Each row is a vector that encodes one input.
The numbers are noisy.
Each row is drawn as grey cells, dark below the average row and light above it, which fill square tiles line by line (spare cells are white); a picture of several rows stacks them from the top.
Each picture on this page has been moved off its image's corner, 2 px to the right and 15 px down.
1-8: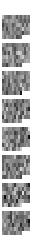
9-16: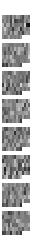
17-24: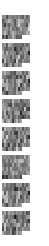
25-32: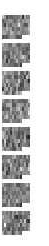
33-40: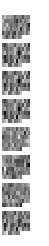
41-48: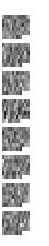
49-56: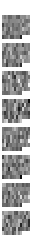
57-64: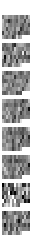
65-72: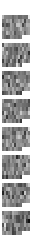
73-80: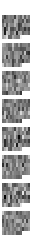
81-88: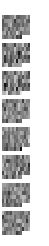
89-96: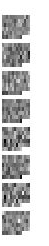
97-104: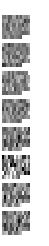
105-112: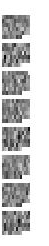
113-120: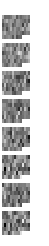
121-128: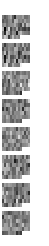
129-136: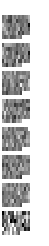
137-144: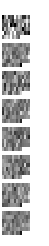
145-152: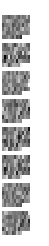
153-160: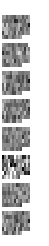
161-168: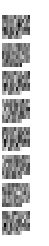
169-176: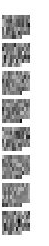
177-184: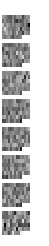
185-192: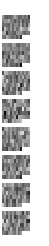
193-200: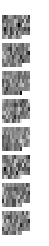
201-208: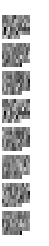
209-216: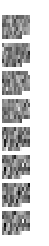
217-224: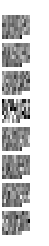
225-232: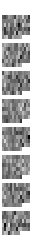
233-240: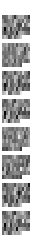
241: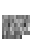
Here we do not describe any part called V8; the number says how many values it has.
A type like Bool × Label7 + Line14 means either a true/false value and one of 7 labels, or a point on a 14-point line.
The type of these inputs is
List3(Bool × V8).
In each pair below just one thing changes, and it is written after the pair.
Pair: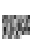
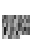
the value of V8 in item 1 of the list
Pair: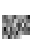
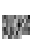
the true/false value in item 1 of the list
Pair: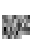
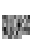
the true/false value in item 1 of the list
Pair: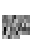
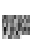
the true/false value in item 1 of the list
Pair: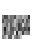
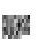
the value of V8 in item 1 of the list
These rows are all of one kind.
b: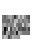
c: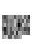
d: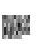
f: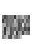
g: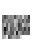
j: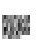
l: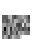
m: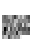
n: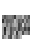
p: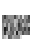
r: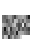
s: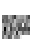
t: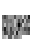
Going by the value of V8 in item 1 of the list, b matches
g, j, m and p.
